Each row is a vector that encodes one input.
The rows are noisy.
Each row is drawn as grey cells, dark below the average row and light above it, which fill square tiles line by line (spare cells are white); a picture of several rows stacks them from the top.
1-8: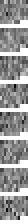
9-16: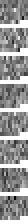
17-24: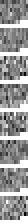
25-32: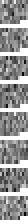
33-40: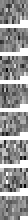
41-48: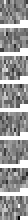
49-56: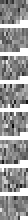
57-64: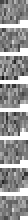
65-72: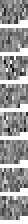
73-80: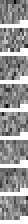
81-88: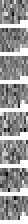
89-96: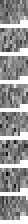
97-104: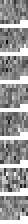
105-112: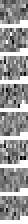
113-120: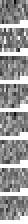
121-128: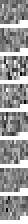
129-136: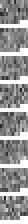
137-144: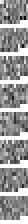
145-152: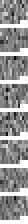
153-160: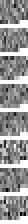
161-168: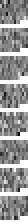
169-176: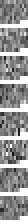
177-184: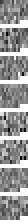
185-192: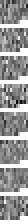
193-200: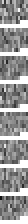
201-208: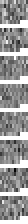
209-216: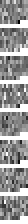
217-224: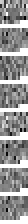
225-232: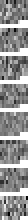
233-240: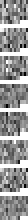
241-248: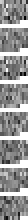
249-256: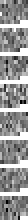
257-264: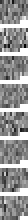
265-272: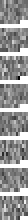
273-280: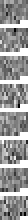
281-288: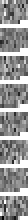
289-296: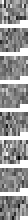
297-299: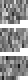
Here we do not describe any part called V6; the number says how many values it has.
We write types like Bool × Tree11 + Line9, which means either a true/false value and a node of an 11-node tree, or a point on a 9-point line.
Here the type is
Bool × (Label8 × (Tree12 + V6) + Line11).
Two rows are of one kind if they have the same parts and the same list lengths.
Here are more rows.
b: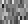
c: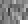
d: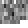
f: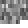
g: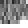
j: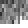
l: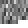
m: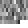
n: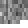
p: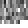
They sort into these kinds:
b, d, m, p
c, f, l, n
g, j

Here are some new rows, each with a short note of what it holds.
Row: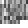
a point on an 11-point line and a true/false value
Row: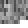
one of 8 labels, a node of a 12-node tree and a true/false value
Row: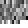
a point on an 11-point line and a true/false value
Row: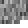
one of 8 labels, a node of a 12-node tree and a true/false value
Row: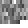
a point on an 11-point line and a true/false value
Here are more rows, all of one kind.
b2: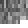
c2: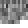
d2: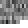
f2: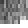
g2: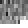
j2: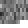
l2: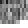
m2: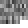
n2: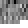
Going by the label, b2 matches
f2, g2 and l2.
